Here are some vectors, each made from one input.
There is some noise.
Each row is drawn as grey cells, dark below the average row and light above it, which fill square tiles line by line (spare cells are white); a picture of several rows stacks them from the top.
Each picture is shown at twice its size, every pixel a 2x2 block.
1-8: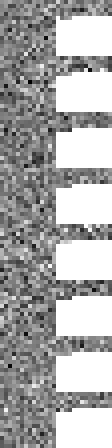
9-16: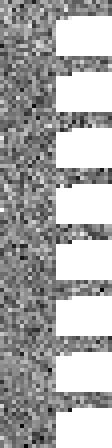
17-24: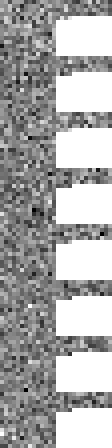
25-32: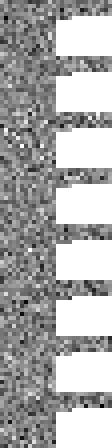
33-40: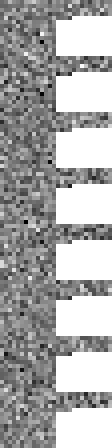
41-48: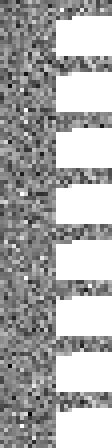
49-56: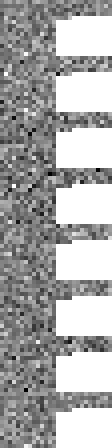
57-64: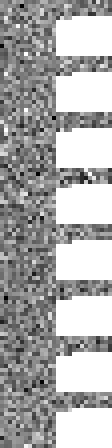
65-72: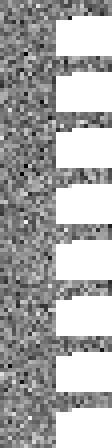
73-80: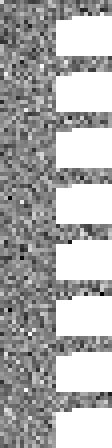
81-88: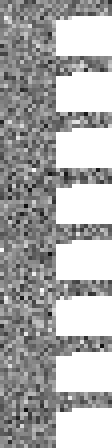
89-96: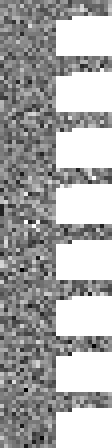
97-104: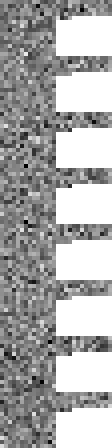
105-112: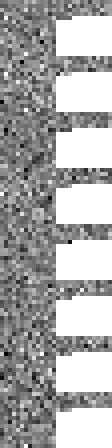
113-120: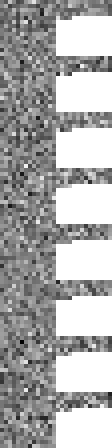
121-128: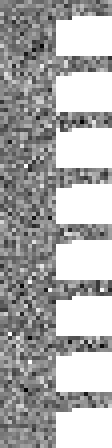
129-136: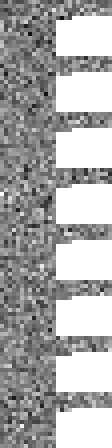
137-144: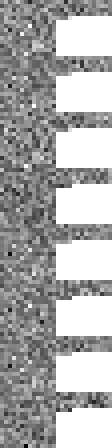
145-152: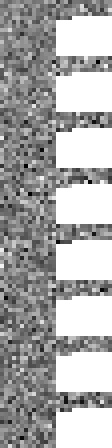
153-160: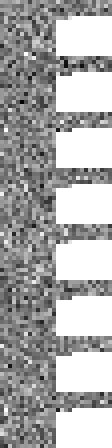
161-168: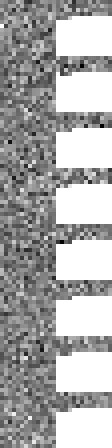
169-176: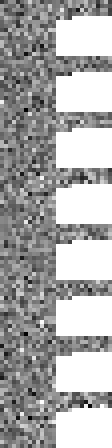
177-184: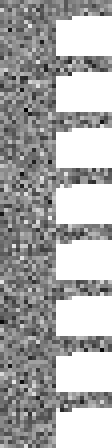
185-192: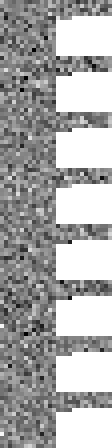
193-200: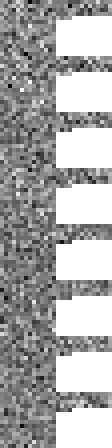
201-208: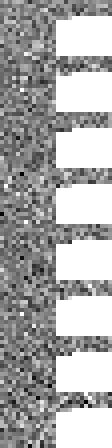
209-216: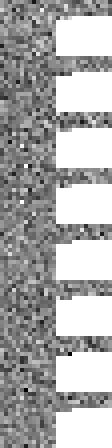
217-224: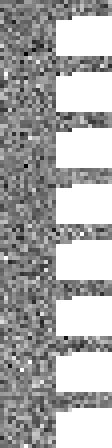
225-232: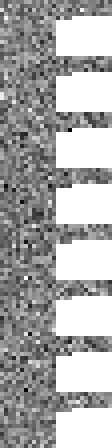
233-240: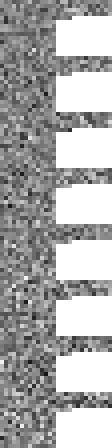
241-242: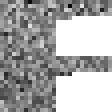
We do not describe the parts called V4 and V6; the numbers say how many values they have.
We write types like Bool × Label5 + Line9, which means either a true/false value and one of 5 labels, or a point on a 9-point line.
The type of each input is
Line7 × (Line7 + V6) × V4.
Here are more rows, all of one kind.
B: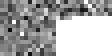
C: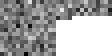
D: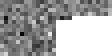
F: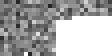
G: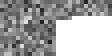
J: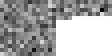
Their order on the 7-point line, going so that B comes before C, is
B, J, G, F, D, C.
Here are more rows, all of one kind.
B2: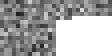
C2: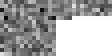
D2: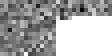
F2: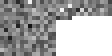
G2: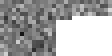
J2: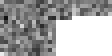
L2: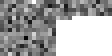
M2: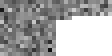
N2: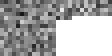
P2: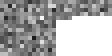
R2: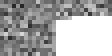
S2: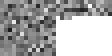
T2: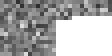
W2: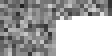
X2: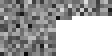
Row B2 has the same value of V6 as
C2, N2, P2 and W2.
